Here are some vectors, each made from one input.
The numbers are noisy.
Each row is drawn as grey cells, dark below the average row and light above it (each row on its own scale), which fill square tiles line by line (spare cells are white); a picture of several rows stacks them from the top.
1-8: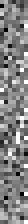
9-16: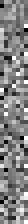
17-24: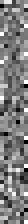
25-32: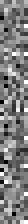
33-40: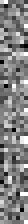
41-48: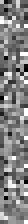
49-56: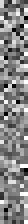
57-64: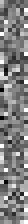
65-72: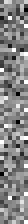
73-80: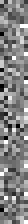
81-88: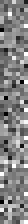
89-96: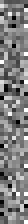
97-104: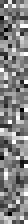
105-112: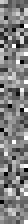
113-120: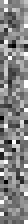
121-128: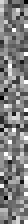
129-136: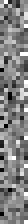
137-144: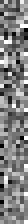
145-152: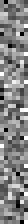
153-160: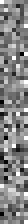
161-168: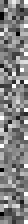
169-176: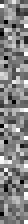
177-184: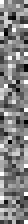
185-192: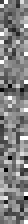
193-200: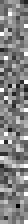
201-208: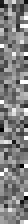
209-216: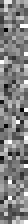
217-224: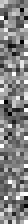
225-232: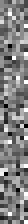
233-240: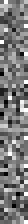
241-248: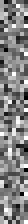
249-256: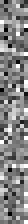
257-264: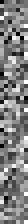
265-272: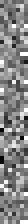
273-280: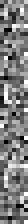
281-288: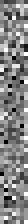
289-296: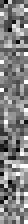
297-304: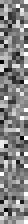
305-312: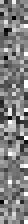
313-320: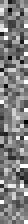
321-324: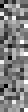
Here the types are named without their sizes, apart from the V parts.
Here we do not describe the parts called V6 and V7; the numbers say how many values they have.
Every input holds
a point on a line and a value of V7, together with either a point on a line, or a value of V6.
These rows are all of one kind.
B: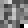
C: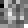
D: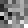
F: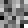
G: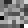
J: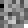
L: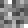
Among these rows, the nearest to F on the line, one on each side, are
C and G.
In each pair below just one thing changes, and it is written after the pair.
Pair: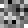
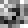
the place on the line
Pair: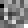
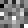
the place on the line
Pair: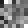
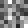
the value of V6
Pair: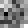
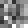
the value of V7
